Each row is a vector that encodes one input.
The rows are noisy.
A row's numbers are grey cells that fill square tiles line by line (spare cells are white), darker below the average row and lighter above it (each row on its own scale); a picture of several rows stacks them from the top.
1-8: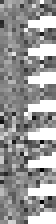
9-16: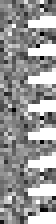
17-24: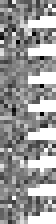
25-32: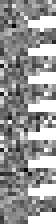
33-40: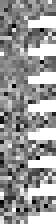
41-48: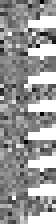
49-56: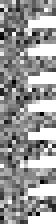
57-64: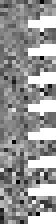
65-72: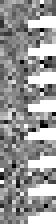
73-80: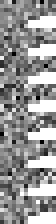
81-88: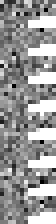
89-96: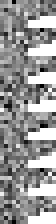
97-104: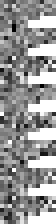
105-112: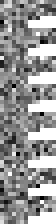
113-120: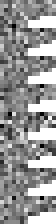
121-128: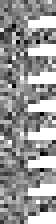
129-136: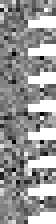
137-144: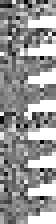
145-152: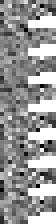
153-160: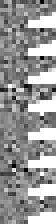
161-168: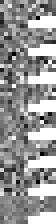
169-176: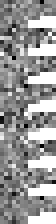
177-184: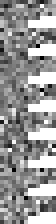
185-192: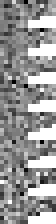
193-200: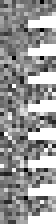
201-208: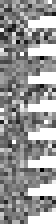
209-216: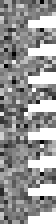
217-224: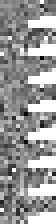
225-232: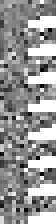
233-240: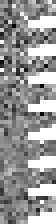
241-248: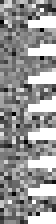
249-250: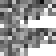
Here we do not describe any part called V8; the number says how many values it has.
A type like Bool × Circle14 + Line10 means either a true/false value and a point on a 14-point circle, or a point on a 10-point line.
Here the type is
(Bool × Bool × Bool × Bool + Label6) × V8 + Unit.
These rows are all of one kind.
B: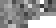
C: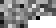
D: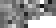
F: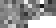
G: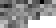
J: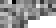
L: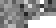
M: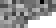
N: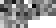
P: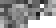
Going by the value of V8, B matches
D, F and L.
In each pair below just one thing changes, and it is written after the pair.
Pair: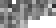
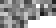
the value of V8
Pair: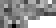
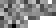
the label
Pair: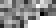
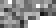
the label
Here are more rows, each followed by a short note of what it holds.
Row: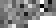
four true/false values and a value of V8
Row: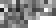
a fixed value
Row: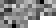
four true/false values and a value of V8
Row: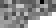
four true/false values and a value of V8
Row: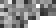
one of 6 labels and a value of V8
